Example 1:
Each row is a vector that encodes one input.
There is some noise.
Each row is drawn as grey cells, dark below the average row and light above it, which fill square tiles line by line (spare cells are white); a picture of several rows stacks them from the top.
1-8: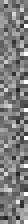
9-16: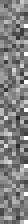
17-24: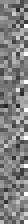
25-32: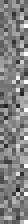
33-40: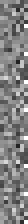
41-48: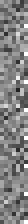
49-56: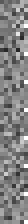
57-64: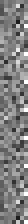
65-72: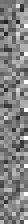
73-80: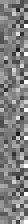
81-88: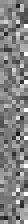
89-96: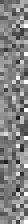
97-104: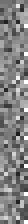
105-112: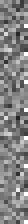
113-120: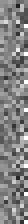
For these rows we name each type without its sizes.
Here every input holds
four true/false values.
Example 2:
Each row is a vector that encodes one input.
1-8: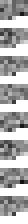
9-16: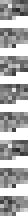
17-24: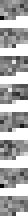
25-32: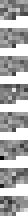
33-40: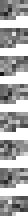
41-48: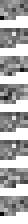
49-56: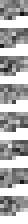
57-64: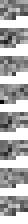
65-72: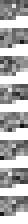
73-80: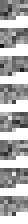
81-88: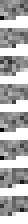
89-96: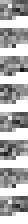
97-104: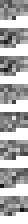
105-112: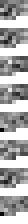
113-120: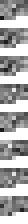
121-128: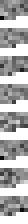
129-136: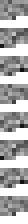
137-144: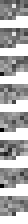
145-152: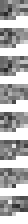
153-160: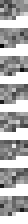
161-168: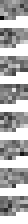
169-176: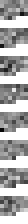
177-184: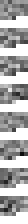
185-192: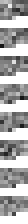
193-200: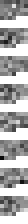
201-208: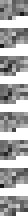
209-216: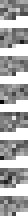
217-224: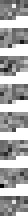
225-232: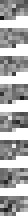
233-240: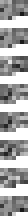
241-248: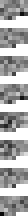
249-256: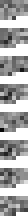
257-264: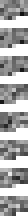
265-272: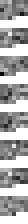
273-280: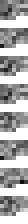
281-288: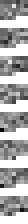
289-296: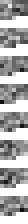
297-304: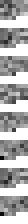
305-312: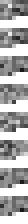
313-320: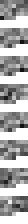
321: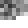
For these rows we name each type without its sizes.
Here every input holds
a node of a tree.
